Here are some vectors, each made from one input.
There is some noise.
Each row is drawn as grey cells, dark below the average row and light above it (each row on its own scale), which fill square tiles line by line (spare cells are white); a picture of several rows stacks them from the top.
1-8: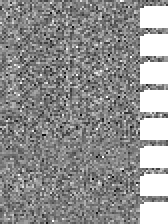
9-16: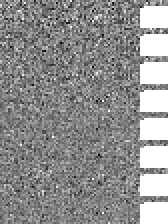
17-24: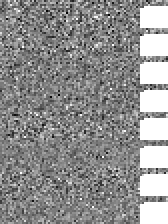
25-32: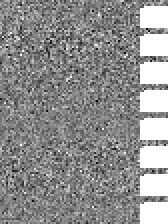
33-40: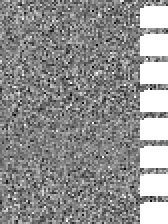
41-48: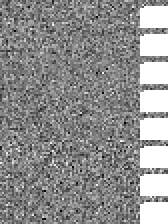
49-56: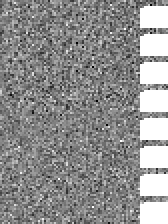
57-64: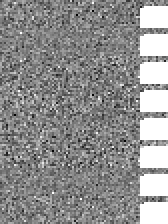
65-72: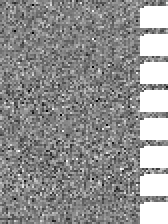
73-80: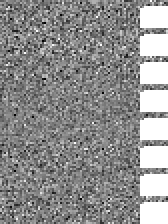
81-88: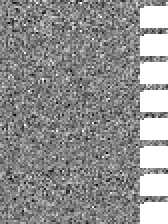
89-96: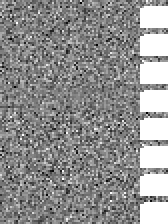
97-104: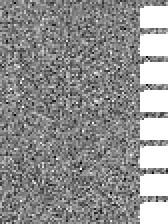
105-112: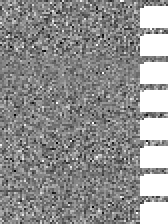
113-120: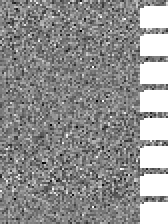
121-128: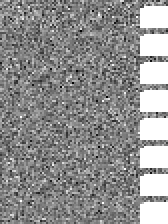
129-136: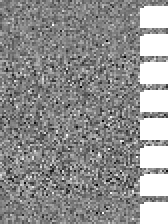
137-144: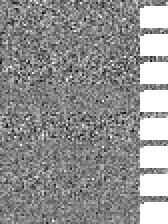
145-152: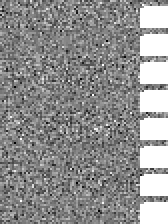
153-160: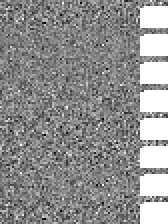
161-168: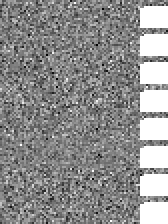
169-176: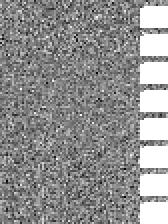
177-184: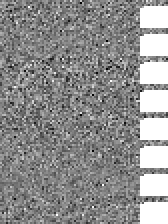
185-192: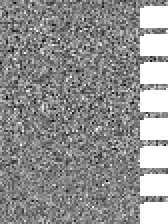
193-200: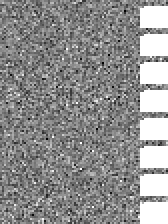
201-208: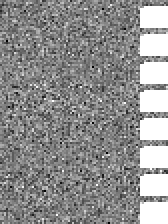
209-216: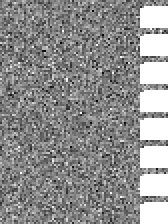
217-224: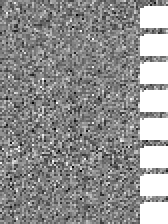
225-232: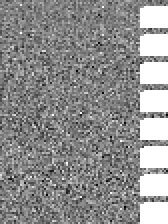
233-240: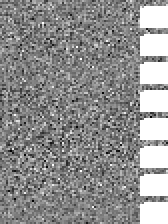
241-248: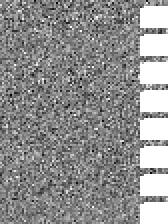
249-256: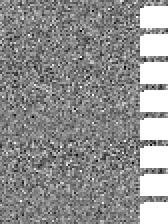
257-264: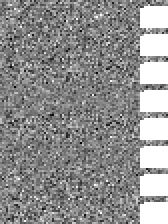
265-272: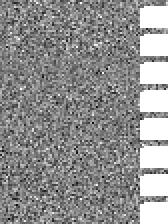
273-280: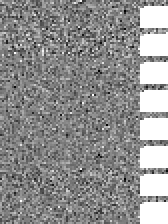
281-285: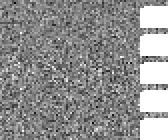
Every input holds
a list of up to two points on an 11-point line.
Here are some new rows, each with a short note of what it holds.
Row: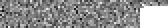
the empty list
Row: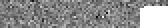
a list of two items
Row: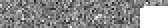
a list of one item
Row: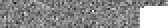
a list of two items
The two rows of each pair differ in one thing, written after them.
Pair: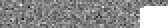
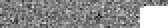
the place on the 11-point line in item 2 of the list
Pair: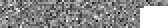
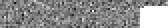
the place on the 11-point line in item 1 of the list
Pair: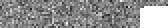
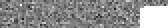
the place on the 11-point line in item 1 of the list
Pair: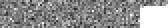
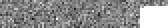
the place on the 11-point line in item 2 of the list
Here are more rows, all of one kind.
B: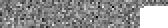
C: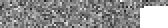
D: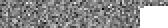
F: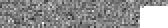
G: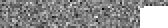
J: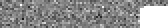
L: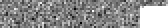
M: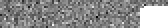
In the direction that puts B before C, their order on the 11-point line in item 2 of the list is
F, B, C, J, D, G, L, M.
